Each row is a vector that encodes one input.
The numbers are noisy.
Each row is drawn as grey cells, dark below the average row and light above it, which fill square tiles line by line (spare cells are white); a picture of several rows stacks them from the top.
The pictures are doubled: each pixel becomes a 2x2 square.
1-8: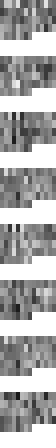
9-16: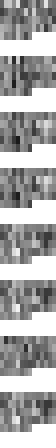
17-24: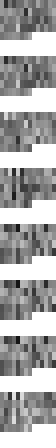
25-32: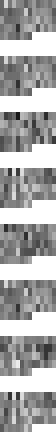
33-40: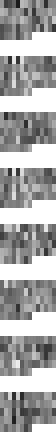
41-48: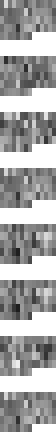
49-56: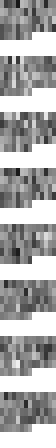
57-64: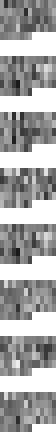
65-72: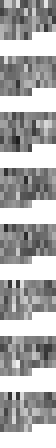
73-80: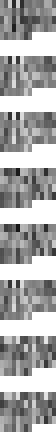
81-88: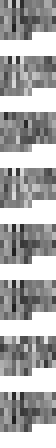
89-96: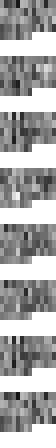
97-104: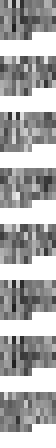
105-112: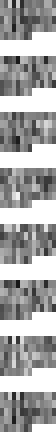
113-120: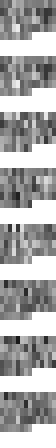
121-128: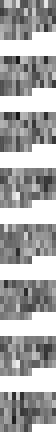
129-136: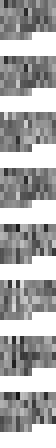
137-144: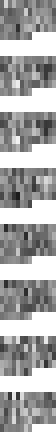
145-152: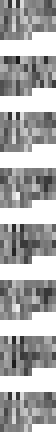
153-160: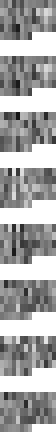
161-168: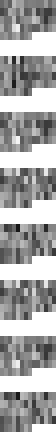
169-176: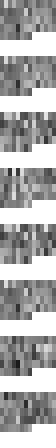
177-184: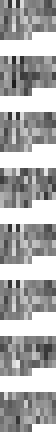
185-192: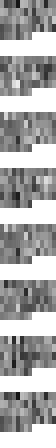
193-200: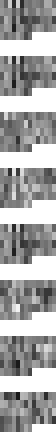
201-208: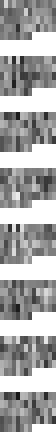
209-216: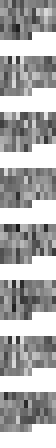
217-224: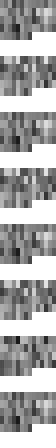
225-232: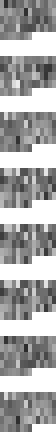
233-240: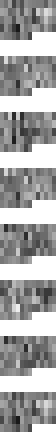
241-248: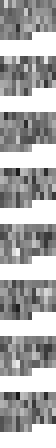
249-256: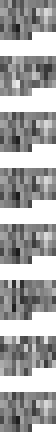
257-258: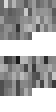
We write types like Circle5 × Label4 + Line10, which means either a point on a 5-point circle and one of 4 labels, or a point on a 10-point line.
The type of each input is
Bool × Bool × Bool.
